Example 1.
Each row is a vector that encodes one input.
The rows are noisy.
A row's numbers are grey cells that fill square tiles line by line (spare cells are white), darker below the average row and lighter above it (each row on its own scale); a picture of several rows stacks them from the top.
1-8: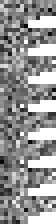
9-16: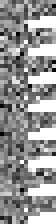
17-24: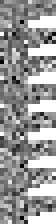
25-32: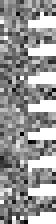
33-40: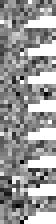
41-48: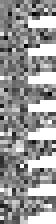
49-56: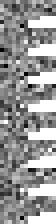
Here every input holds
either a fixed value, or three true/false values.
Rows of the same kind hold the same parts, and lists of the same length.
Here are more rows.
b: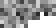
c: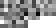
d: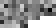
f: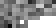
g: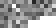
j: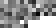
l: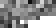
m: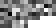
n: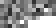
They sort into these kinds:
b, c, j
d, f, g, l, m, n

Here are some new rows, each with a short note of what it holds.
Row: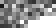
three true/false values
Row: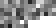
a fixed value
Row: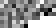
a fixed value
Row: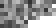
a fixed value
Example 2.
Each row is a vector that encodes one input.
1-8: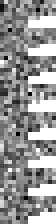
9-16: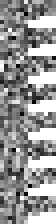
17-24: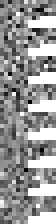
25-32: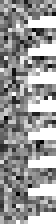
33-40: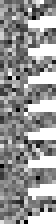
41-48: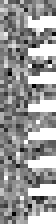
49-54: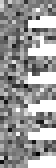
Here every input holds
three true/false values.
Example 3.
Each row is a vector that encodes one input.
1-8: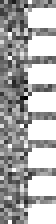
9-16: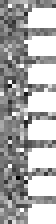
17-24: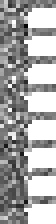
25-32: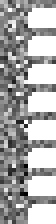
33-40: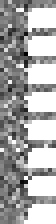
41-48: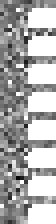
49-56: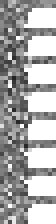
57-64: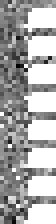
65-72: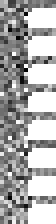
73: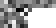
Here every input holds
a point on a 14-point circle.
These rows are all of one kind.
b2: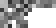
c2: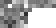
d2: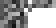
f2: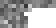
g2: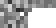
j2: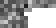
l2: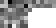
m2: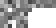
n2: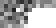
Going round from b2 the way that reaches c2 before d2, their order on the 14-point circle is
b2, m2, g2, c2, n2, f2, j2, d2, l2.
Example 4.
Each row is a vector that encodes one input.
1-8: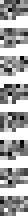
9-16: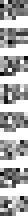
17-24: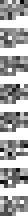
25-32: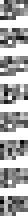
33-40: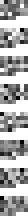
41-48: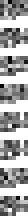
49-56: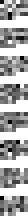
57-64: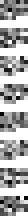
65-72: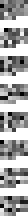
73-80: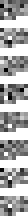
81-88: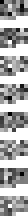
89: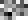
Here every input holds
three true/false values.
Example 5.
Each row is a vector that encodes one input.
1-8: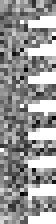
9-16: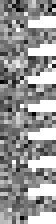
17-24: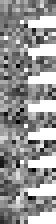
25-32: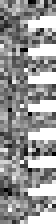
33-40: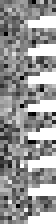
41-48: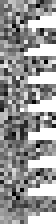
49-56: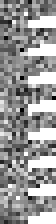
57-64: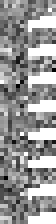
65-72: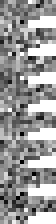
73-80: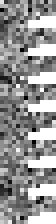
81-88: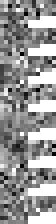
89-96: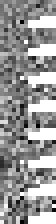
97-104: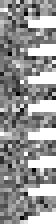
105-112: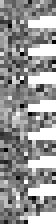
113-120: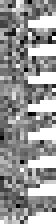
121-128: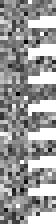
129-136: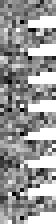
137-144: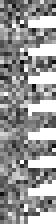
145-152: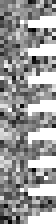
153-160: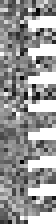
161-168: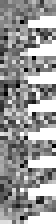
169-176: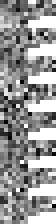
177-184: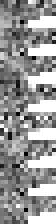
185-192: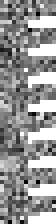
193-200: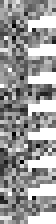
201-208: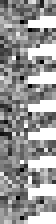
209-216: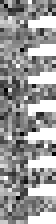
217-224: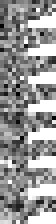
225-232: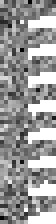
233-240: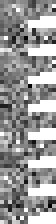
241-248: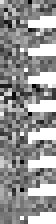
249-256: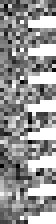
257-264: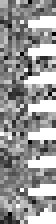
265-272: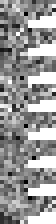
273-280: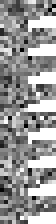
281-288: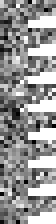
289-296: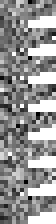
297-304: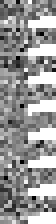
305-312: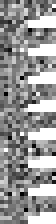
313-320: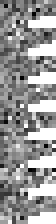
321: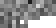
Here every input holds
one of 9 labels.
